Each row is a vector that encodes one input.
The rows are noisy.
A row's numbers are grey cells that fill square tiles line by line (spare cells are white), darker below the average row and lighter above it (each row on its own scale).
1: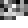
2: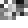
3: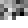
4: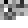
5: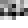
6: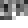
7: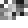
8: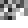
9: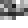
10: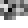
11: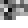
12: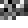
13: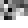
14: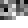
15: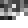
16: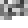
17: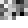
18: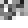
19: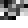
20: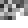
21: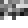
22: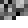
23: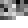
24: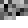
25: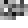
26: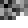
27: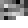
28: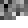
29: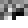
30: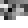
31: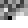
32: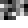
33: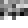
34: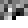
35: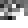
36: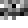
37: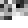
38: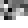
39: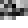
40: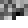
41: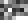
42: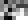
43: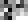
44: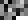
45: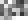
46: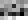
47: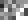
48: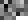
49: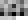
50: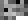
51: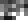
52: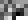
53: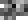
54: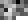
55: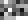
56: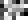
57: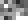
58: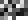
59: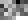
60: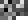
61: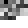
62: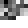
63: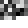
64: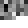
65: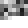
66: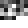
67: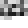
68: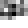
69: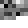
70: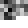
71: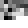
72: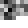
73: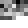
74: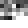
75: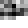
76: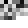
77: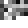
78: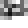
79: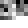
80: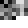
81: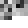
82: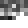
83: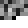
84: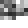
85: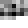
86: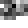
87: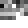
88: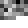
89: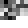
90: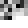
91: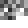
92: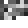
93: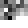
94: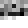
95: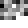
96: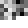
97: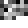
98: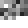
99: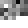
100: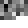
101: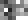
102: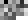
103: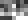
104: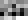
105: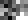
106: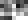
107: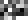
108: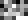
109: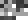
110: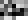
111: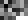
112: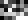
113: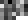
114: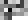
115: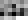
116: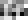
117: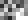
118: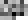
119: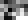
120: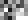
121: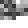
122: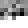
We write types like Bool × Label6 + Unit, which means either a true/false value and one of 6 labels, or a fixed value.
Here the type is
Label5.
